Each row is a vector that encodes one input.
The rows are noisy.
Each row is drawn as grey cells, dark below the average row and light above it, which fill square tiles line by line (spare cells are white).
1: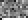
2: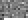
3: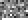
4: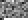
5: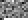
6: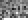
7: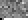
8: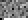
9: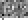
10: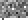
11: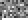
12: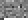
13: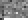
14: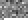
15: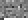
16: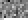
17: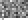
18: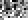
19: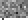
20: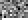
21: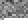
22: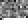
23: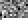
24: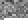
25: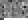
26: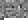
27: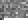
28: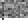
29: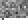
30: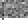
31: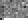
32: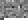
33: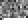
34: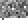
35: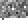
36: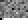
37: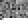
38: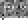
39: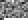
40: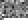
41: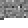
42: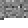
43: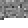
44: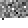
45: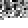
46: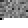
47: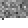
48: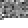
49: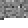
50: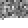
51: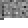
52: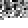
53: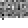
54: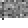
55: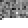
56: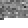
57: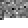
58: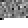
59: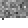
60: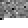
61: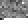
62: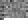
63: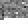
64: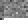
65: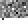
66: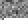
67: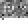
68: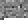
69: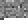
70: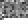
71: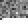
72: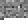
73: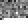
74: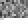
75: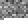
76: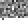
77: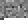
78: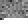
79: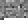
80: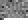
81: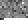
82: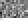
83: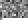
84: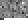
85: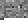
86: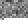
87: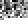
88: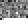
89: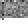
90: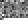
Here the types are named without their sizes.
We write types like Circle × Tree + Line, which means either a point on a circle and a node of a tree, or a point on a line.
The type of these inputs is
(Line × Line + Unit) × Tree + Unit.
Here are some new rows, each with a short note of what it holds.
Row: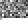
a node of a tree
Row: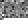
a node of a tree
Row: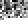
a fixed value
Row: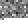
a point on each of two lines and a node of a tree
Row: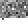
a node of a tree
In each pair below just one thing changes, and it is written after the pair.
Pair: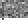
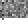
the place on one of the two lines
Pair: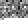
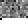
the node of the tree
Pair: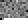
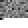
the place on one of the two lines
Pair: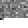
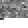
the place on one of the two lines
